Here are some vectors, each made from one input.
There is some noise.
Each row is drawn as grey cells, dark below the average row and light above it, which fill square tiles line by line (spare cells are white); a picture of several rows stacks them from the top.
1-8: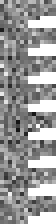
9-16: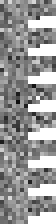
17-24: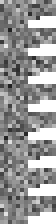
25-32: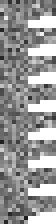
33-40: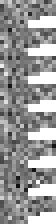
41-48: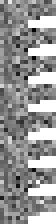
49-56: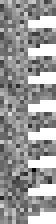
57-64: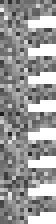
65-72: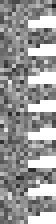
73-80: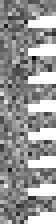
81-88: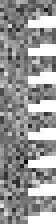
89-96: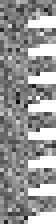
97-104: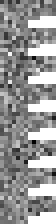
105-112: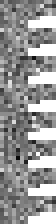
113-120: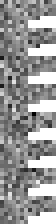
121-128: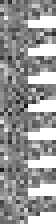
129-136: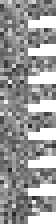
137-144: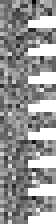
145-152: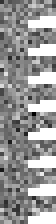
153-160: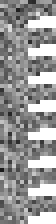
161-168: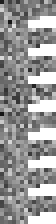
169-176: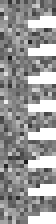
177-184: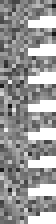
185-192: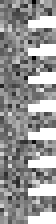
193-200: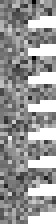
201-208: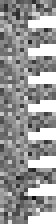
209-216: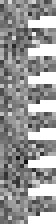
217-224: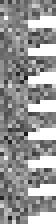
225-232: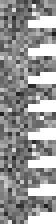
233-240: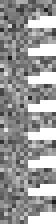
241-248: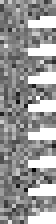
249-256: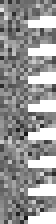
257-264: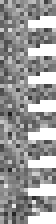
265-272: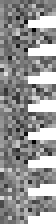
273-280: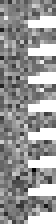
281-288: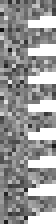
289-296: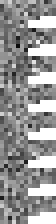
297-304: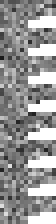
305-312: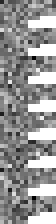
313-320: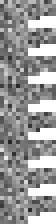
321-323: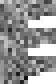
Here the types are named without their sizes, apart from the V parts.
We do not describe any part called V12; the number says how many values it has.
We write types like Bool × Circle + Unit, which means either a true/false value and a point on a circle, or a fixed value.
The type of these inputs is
Line + Tree + V12.
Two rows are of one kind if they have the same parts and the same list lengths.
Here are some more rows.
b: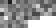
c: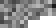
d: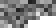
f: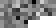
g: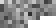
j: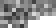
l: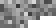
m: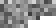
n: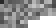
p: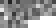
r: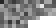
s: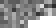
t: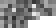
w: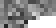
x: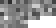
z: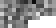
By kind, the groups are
b, c, n, p, r, s, x
d, f, j, t, w, z
g, l, m

